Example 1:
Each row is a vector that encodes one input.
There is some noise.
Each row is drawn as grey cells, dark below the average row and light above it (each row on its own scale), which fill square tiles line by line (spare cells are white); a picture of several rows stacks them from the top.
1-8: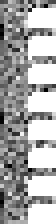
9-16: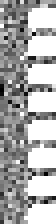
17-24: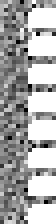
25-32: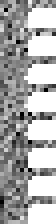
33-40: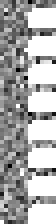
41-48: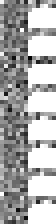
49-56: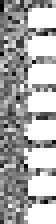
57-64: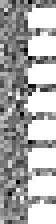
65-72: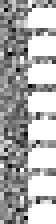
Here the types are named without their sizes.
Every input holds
a list of points on a line.
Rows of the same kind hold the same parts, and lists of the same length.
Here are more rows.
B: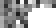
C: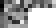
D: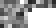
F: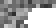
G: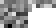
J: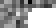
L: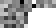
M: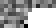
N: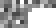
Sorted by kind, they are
B, G, L, N
C
D, F, J, M

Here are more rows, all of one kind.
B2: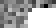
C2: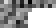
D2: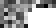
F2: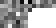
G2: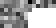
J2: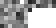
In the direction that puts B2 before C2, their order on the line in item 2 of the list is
J2, F2, B2, G2, D2, C2.
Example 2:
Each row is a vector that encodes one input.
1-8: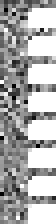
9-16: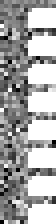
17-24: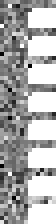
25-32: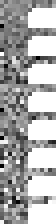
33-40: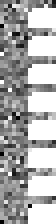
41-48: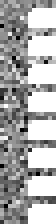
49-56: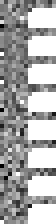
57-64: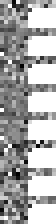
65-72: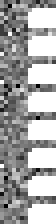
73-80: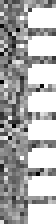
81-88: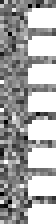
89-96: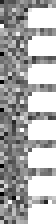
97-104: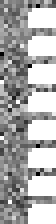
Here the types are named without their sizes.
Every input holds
a point on a line and a node of a tree.
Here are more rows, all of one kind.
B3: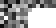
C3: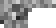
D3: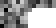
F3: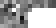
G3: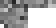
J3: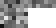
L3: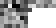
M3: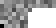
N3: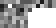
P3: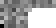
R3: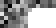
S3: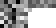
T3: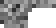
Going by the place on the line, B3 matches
J3, P3, R3 and S3.
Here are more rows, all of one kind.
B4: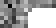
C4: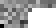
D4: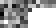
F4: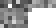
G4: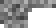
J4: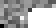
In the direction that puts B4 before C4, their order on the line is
B4, J4, C4, D4, F4, G4.
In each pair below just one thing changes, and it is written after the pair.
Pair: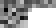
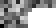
the place on the line
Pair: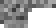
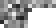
the node of the tree
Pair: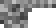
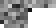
the node of the tree
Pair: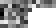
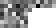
the place on the line
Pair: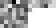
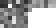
the node of the tree
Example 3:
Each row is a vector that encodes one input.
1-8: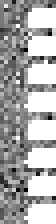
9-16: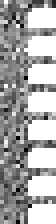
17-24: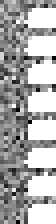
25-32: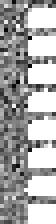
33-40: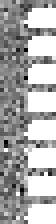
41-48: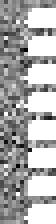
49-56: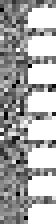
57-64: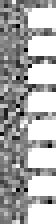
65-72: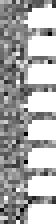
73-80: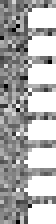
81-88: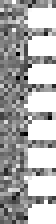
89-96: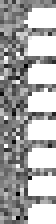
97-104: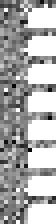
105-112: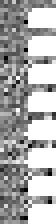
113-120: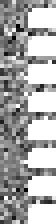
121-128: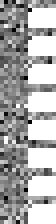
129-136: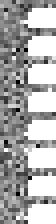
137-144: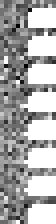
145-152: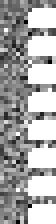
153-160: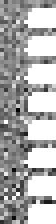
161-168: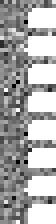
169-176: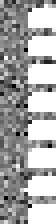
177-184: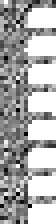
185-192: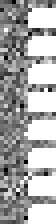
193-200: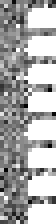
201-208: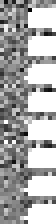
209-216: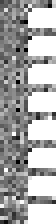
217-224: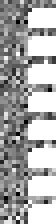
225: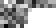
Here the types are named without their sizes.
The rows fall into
2 kinds.
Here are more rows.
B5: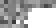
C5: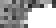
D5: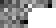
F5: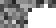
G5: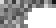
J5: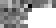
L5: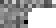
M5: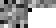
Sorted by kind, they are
B5, D5, L5, M5
C5, F5, G5, J5

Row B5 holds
four true/false values.
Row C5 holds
a node of a tree and four true/false values.
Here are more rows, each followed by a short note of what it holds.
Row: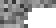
four true/false values
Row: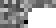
a node of a tree and four true/false values
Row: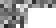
a node of a tree and four true/false values
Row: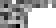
a node of a tree and four true/false values
